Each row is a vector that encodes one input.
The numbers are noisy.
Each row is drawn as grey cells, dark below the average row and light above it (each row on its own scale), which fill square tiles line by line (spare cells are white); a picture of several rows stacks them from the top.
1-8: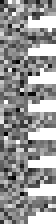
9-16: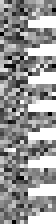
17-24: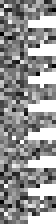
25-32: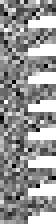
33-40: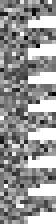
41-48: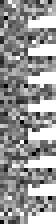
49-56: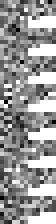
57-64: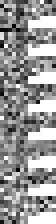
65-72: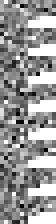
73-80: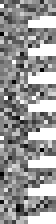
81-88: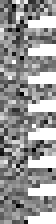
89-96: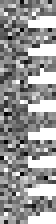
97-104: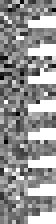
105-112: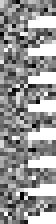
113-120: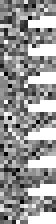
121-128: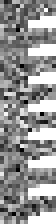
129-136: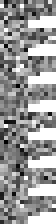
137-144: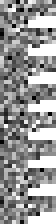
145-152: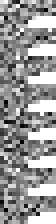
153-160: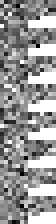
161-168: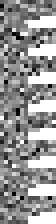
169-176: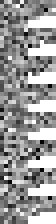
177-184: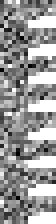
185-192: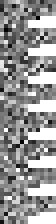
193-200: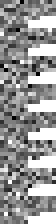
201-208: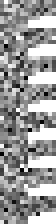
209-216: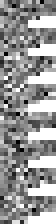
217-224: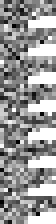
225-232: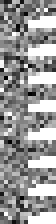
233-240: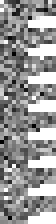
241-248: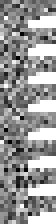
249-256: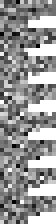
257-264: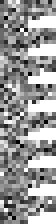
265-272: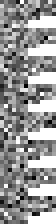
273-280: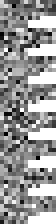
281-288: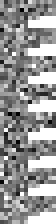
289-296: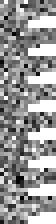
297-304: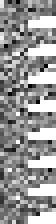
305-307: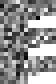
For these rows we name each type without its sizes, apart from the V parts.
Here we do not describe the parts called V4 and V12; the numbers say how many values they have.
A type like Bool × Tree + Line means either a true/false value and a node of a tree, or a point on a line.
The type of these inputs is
(Bool × (Tree + V4) + Label) × V12.
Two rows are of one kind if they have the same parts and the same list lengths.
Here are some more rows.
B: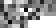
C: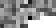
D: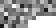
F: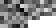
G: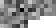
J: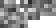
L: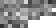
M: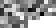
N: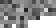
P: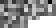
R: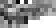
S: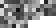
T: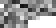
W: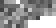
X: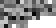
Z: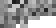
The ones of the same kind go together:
B, C, G, L, M
D, N, P, R, T, X, Z
F, J, S, W

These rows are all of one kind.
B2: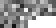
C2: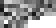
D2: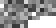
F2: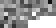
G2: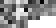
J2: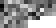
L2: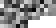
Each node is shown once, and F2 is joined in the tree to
D2 and L2.
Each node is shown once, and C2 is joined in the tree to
J2.
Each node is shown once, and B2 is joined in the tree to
G2.
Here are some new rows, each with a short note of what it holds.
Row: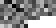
a node of a tree, a true/false value and a value of V12
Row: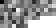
a label and a value of V12
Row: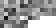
a true/false value, a value of V4 and a value of V12
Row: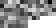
a node of a tree, a true/false value and a value of V12
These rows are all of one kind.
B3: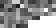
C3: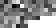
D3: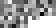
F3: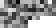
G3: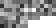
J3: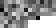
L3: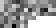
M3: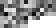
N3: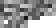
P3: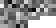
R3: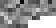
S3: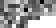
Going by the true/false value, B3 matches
G3 and J3.
